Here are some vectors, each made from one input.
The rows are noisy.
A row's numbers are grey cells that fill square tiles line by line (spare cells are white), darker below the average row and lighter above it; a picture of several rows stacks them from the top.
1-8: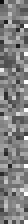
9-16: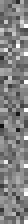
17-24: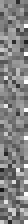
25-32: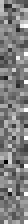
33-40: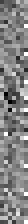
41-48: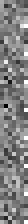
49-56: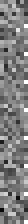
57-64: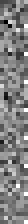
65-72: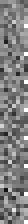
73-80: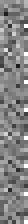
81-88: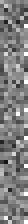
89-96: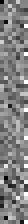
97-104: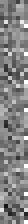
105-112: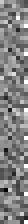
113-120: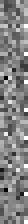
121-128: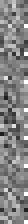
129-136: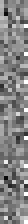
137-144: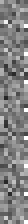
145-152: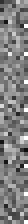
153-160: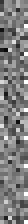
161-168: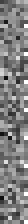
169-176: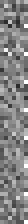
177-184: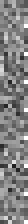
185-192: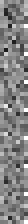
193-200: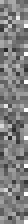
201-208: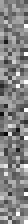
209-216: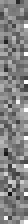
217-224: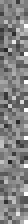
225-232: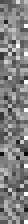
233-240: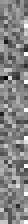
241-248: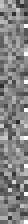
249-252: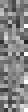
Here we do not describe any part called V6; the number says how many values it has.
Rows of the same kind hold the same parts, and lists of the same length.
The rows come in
2 kinds.
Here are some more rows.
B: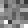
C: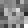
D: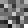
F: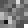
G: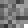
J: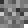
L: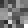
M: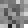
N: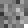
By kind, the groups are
B, C, G, N
D, F, J, L, M

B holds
a point on a 7-point line.
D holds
a point on a 5-point line and a value of V6.
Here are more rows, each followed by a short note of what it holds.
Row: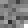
a point on a 7-point line
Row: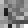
a point on a 5-point line and a value of V6
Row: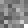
a point on a 7-point line
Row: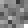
a point on a 7-point line
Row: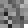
a point on a 5-point line and a value of V6
